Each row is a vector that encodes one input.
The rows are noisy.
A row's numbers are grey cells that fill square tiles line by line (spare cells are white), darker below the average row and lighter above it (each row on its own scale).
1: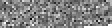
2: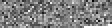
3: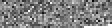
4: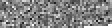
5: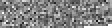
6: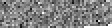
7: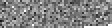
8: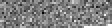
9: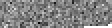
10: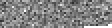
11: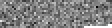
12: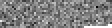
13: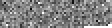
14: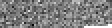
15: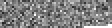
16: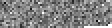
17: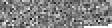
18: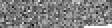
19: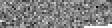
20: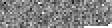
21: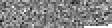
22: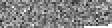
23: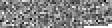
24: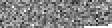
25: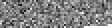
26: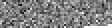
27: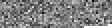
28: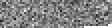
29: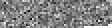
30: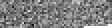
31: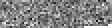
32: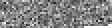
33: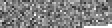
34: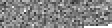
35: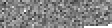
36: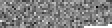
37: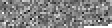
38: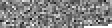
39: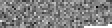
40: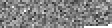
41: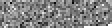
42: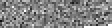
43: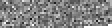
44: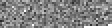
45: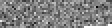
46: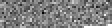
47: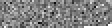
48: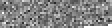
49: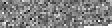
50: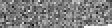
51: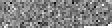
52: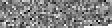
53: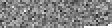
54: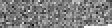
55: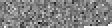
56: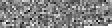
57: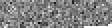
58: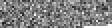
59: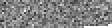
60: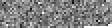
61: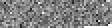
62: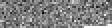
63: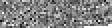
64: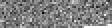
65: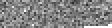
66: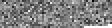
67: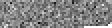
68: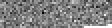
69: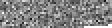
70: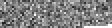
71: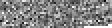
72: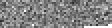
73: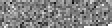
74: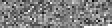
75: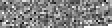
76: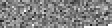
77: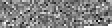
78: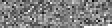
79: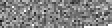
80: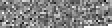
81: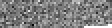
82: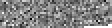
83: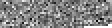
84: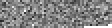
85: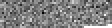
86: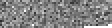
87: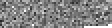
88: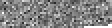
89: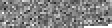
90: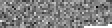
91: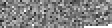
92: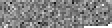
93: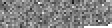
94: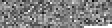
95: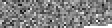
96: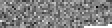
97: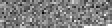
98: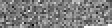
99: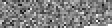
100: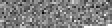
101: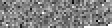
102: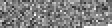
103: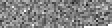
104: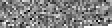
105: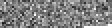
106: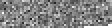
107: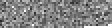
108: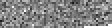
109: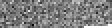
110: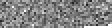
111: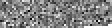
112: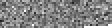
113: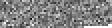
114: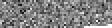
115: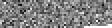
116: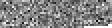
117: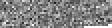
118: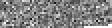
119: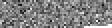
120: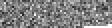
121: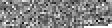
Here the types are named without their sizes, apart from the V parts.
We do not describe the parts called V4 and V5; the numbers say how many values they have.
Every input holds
either a point on a line, or a true/false value, a value of V4 and a value of V5.
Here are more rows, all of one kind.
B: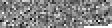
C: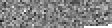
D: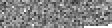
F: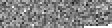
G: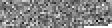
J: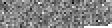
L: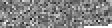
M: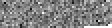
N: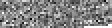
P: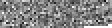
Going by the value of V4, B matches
G, L, N and P.
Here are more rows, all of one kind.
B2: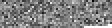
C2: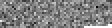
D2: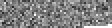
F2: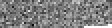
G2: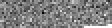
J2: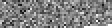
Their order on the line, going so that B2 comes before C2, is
B2, G2, F2, C2, D2, J2.
